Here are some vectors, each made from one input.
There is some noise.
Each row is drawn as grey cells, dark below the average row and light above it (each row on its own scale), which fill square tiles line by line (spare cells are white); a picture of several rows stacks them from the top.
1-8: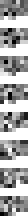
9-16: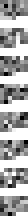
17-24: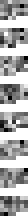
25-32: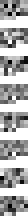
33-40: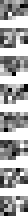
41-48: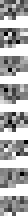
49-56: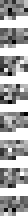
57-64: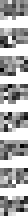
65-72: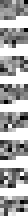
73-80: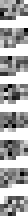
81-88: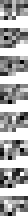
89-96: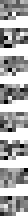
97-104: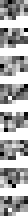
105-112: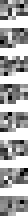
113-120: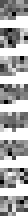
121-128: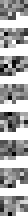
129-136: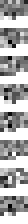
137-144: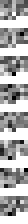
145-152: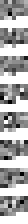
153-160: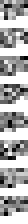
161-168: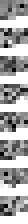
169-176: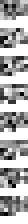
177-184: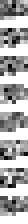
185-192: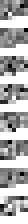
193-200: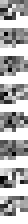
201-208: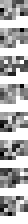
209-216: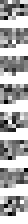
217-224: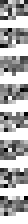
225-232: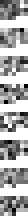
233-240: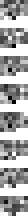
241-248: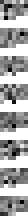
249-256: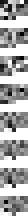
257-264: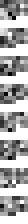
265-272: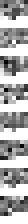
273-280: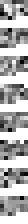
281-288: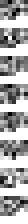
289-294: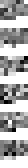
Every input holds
either a fixed value, or a point on each of two 12-point lines, or four true/false values.
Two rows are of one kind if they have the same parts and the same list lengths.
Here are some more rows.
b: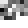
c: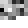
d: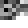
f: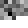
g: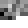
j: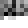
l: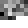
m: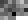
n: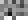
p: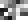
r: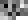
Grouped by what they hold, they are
b, c, g, l, p
d
f, j, m, n, r

